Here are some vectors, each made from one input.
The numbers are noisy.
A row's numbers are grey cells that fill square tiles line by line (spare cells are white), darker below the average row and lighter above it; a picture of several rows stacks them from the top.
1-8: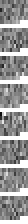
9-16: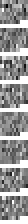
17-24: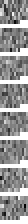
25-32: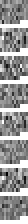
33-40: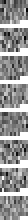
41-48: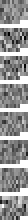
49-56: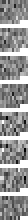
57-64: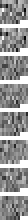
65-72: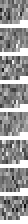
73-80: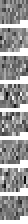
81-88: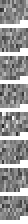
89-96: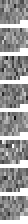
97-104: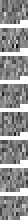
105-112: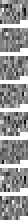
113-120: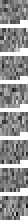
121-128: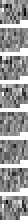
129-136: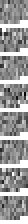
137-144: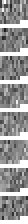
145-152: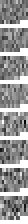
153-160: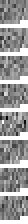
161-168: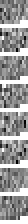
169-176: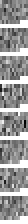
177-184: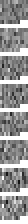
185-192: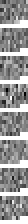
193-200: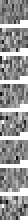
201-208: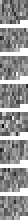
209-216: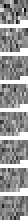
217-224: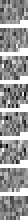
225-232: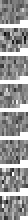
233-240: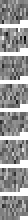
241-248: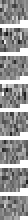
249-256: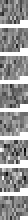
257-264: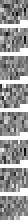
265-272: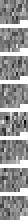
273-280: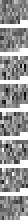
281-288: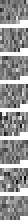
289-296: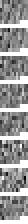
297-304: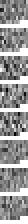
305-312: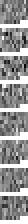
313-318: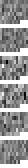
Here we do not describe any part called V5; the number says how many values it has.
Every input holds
either a point on a 6-point line, or a list of up to two items, each a true/false value and a value of V5.
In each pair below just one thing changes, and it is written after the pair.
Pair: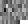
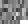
the value of V5 in item 2 of the list
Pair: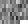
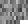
the true/false value in item 2 of the list
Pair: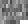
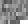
the value of V5 in item 1 of the list
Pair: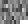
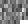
the true/false value in item 2 of the list
